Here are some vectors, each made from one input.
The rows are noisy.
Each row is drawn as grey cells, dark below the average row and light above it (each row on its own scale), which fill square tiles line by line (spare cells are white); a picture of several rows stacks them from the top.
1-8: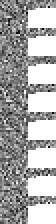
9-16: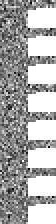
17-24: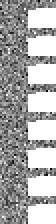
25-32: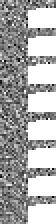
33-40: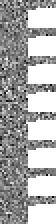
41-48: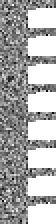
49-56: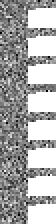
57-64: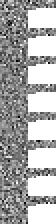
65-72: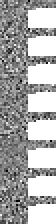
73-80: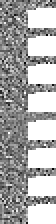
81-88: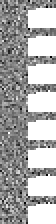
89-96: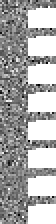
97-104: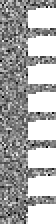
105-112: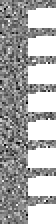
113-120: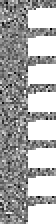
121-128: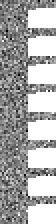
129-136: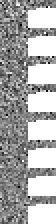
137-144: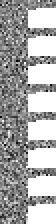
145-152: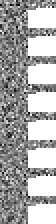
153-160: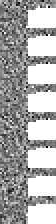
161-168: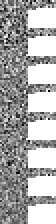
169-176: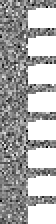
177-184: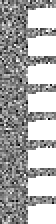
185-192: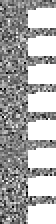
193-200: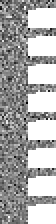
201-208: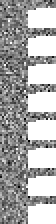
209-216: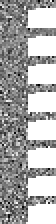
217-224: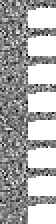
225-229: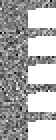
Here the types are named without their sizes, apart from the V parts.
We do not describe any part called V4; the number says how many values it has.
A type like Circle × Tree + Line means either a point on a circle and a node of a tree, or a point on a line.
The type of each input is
Line × (Line + List(V4)) × (Tree + Unit).
